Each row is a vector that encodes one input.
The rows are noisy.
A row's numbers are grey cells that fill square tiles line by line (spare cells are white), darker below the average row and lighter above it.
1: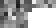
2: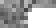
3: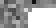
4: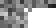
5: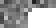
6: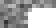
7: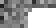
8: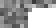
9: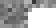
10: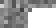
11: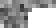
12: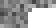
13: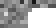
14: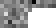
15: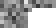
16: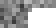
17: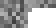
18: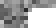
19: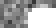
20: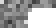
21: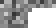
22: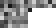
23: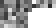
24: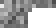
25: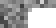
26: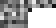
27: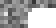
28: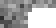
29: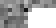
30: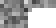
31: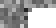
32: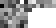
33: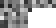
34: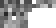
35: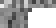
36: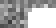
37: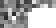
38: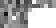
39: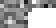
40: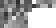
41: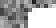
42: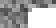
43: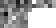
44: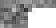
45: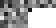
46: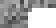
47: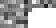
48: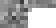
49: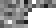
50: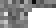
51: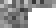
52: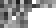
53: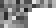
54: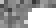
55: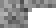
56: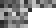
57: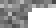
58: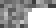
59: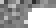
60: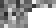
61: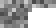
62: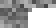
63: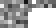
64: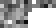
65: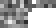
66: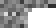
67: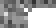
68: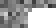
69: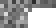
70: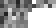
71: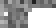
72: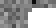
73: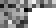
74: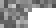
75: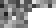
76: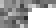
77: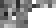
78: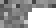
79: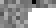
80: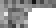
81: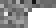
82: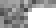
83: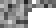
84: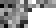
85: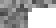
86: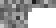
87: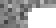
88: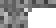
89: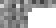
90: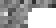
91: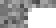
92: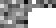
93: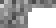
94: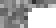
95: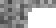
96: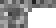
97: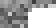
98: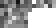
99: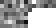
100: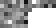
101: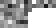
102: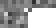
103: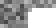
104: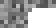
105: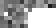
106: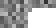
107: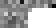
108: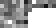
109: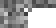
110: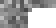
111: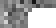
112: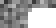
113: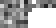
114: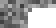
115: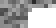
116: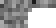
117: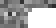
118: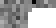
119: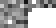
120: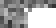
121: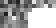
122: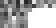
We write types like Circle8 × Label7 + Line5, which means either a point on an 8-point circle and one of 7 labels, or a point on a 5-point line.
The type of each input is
(Bool × Bool × Bool + Label4) × Line5.
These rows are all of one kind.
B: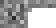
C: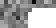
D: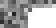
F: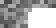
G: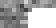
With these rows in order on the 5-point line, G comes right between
B and C.
